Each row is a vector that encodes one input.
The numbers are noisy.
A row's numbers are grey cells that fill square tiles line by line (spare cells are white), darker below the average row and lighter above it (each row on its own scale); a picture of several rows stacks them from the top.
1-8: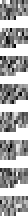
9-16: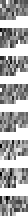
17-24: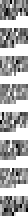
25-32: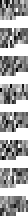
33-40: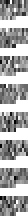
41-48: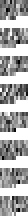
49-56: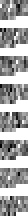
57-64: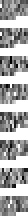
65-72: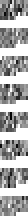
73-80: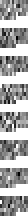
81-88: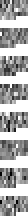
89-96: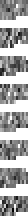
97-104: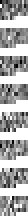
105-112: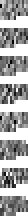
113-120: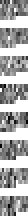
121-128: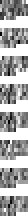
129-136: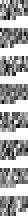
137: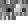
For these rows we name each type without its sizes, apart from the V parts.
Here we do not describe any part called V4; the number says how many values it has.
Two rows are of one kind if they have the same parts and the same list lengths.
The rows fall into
3 kinds.
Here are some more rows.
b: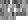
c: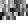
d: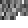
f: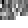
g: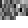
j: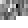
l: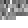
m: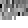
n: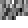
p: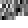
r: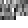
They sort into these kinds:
b, j, l, m
c
d, f, g, n, p, r

